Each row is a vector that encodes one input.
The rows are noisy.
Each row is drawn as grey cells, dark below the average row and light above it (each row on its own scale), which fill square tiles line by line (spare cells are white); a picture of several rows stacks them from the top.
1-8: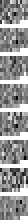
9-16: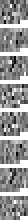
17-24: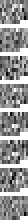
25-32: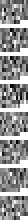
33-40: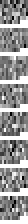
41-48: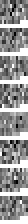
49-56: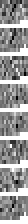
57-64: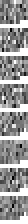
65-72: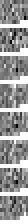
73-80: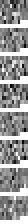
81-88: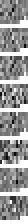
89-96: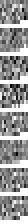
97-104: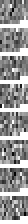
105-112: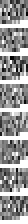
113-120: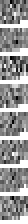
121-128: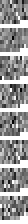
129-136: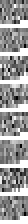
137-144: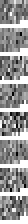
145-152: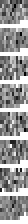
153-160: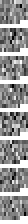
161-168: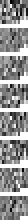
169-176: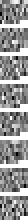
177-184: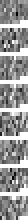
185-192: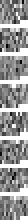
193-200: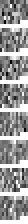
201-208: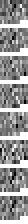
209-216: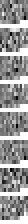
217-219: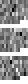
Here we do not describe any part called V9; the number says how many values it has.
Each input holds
a value of V9, together with either a point on a 12-point line, or five true/false values.
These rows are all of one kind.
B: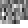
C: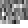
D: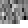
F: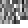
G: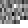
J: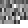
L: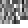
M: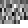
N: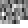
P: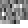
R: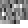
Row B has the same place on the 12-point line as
C, N, P and R.
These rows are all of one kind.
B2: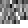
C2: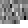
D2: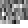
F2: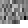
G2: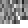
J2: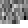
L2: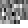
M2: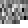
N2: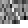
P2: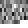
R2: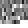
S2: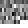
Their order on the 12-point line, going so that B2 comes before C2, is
G2, B2, N2, F2, C2, J2, D2, L2, R2, S2, P2, M2.
